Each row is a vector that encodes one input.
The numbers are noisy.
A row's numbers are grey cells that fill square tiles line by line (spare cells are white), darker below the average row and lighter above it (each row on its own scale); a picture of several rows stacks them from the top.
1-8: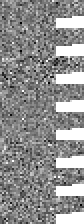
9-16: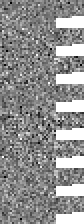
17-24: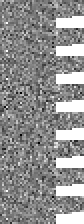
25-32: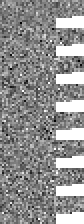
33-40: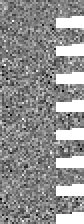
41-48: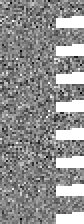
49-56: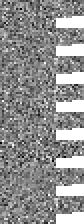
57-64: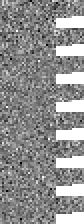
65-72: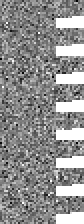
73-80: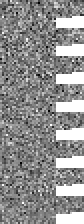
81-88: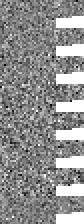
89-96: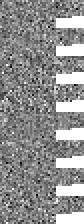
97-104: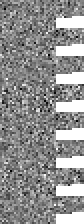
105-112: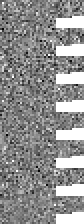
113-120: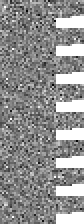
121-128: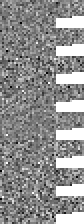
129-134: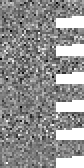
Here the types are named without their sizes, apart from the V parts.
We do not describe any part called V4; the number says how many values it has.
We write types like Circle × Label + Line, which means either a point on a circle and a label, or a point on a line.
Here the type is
Bool × Bool × Bool × Bool × V4 + List(Circle).
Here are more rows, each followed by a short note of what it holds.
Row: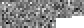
a list of two items
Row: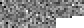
a list of one item
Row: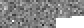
four true/false values and a value of V4
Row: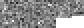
four true/false values and a value of V4
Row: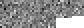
four true/false values and a value of V4
